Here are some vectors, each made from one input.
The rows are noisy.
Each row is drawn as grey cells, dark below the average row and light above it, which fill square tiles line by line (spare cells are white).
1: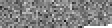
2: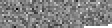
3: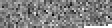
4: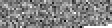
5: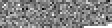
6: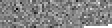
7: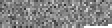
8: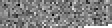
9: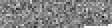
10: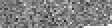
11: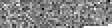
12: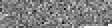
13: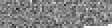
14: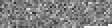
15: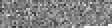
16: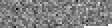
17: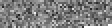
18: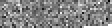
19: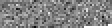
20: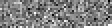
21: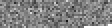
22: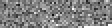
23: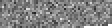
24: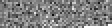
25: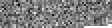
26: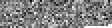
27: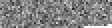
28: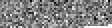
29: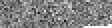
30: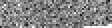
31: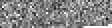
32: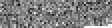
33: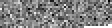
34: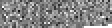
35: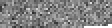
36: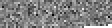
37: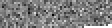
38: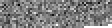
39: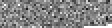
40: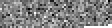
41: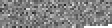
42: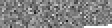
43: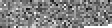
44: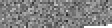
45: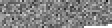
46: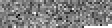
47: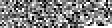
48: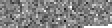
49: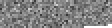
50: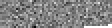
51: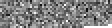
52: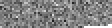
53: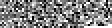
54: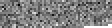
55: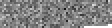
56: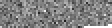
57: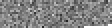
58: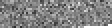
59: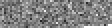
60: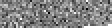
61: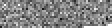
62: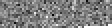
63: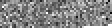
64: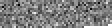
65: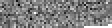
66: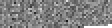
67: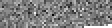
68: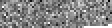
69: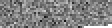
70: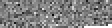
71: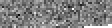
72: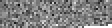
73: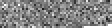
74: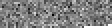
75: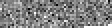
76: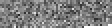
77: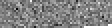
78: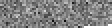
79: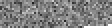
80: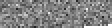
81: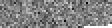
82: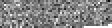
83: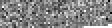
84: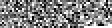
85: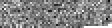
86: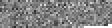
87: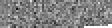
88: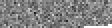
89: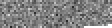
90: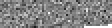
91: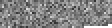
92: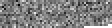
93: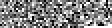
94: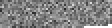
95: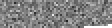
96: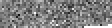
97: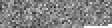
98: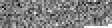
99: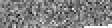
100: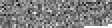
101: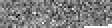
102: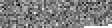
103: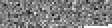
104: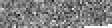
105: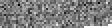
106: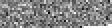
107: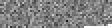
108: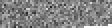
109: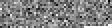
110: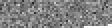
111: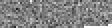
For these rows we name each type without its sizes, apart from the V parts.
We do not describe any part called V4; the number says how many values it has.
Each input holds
a list of items, each a true/false value and a value of V4.
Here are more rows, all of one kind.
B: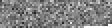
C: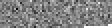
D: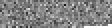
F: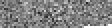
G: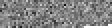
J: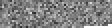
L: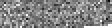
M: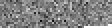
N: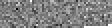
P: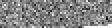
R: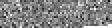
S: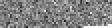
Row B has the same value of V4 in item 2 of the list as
C, F, N and R.
